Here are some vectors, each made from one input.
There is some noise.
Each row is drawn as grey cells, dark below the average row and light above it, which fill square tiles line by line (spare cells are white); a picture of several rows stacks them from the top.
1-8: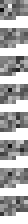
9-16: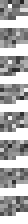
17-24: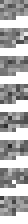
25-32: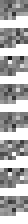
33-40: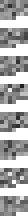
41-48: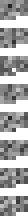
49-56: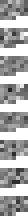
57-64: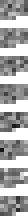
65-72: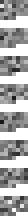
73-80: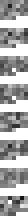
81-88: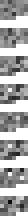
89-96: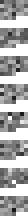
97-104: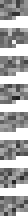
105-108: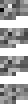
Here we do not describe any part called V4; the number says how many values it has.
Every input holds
a point on a 6-point line, together with either a node of a 7-node tree, or a value of V4.
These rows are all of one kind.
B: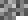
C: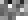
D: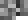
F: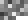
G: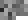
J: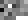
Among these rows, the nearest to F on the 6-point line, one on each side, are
B and D.
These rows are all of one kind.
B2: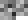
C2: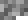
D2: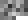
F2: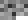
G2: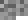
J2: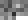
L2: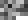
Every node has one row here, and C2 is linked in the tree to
G2.
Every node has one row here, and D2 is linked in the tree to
F2, G2 and J2.
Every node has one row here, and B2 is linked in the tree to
F2.
